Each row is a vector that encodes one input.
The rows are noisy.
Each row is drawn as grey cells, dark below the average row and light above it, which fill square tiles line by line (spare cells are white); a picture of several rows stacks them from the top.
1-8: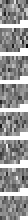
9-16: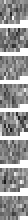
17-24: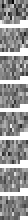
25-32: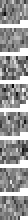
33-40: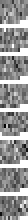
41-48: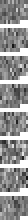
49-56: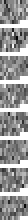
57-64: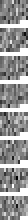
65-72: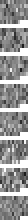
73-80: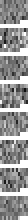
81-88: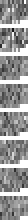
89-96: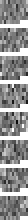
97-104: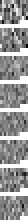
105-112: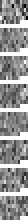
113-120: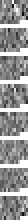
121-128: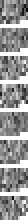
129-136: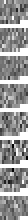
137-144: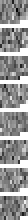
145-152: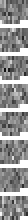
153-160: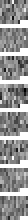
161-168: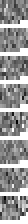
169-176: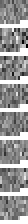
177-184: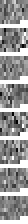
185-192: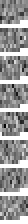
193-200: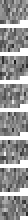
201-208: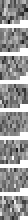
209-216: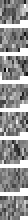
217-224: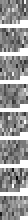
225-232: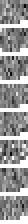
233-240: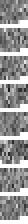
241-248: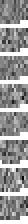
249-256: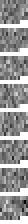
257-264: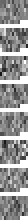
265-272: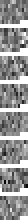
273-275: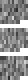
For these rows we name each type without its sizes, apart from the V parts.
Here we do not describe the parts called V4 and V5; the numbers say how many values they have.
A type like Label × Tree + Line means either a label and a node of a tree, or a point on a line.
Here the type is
(Bool × Bool × Bool × Bool + V4) × (Tree + V5) + Circle + Unit.
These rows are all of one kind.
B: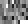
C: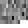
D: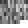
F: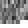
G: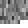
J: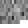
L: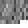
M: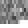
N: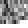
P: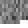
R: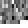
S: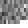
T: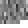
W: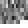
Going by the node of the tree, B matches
F, R, S and W.
